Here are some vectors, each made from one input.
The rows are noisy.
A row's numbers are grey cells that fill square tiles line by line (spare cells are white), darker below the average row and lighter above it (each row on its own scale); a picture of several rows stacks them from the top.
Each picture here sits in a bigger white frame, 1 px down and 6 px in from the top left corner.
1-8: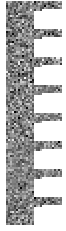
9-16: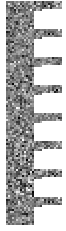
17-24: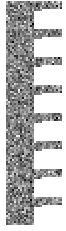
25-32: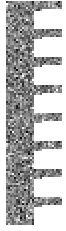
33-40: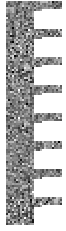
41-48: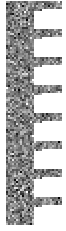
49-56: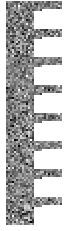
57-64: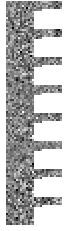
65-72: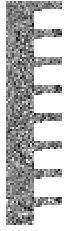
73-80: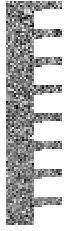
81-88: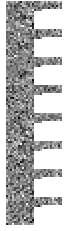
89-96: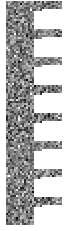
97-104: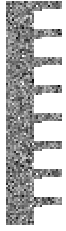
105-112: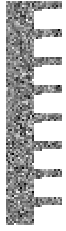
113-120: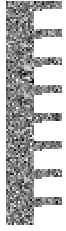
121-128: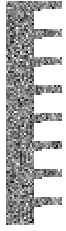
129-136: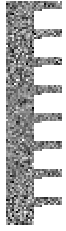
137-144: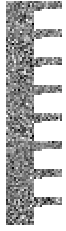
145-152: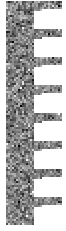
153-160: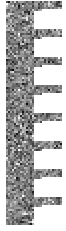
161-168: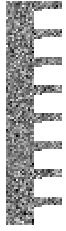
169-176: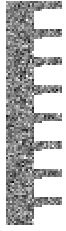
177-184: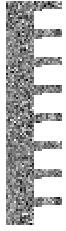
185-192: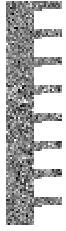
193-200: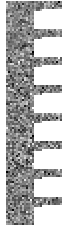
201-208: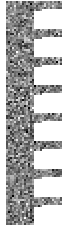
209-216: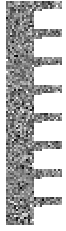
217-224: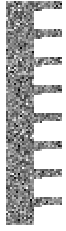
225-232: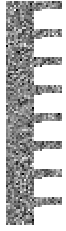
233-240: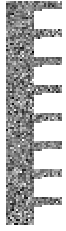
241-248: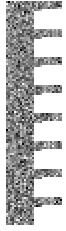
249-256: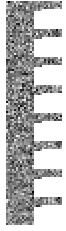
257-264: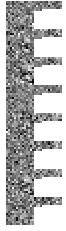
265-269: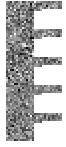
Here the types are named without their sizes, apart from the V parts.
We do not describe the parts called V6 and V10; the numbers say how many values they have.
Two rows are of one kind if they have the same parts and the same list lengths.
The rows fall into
3 kinds.
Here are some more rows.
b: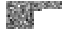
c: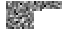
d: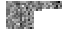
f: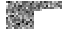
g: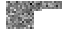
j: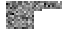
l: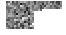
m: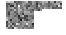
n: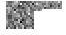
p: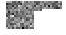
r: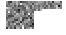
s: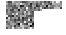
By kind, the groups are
b, n, r
c, j, l, p
d, f, g, m, s

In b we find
a value of V6.
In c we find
a true/false value and a value of V10.
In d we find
a label, a node of a tree and a value of V6.
